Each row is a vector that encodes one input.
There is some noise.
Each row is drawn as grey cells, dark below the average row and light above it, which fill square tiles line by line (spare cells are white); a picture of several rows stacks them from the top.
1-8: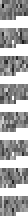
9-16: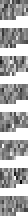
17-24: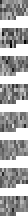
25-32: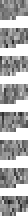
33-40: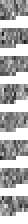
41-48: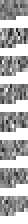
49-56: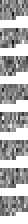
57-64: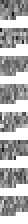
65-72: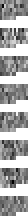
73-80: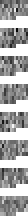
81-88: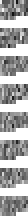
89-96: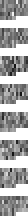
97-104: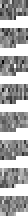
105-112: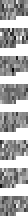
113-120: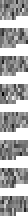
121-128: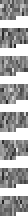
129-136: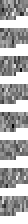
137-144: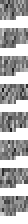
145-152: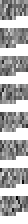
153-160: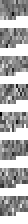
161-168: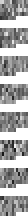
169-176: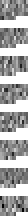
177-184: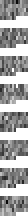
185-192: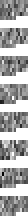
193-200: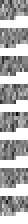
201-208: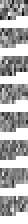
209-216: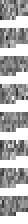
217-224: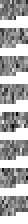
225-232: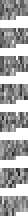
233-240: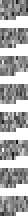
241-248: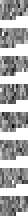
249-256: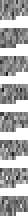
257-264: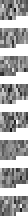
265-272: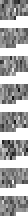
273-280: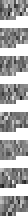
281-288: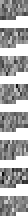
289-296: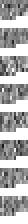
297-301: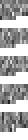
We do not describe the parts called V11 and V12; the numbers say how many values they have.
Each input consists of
a node of a 9-node tree, a true/false value and a value of V12, together with either a point on a 7-point line, or a value of V11.
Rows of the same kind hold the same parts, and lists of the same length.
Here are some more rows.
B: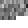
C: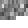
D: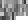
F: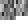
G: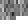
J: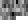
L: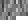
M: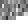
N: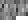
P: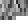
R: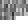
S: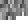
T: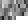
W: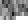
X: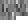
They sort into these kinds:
B, D, G, J, L, M, R, T, W, X
C, F, N, P, S

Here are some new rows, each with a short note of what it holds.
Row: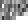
a point on a 7-point line, a node of a 9-node tree, a true/false value and a value of V12
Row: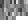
a node of a 9-node tree, a true/false value, a value of V11 and a value of V12
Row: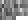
a point on a 7-point line, a node of a 9-node tree, a true/false value and a value of V12
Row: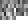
a point on a 7-point line, a node of a 9-node tree, a true/false value and a value of V12
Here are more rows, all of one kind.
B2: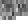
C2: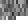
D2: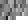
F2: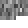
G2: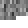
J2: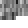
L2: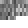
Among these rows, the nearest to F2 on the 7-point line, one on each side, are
D2 and L2.
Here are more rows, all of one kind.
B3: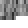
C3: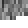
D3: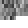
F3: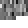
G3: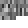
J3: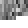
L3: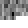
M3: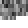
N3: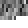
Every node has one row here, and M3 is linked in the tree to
B3, D3 and G3.
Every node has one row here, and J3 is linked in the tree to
B3.
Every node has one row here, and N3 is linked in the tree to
L3.
